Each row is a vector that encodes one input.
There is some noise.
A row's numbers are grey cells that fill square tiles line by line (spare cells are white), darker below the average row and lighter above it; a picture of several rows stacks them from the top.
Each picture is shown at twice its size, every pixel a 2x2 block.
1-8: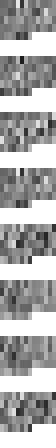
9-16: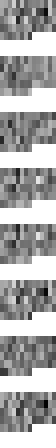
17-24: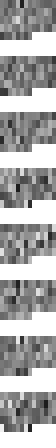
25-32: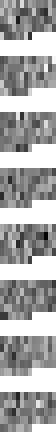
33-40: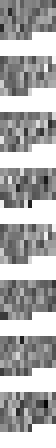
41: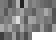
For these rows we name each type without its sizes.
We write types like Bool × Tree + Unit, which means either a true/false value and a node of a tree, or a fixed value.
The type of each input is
Bool × Bool × Bool + Line.
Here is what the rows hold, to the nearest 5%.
About 25% of them hold a point on a line. The rest hold three true/false values.
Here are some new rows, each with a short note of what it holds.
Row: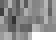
three true/false values
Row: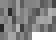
three true/false values
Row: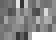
three true/false values
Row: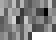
a point on a line
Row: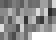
three true/false values
